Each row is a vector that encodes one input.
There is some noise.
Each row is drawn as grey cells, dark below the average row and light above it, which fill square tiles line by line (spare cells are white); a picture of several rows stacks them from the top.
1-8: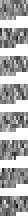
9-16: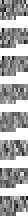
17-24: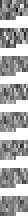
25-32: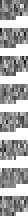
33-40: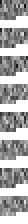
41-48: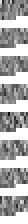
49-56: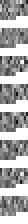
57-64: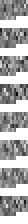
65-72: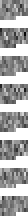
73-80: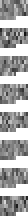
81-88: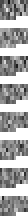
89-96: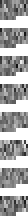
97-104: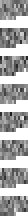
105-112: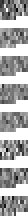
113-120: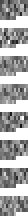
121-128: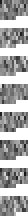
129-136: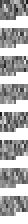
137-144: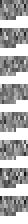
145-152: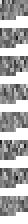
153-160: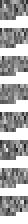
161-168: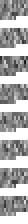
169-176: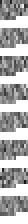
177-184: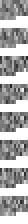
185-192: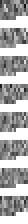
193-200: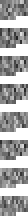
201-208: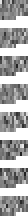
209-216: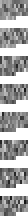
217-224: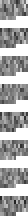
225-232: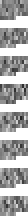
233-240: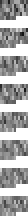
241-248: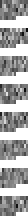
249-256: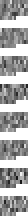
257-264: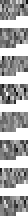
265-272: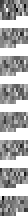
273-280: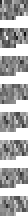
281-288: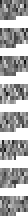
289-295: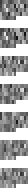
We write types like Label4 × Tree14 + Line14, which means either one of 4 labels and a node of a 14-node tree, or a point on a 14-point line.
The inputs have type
Circle8 + Line10.
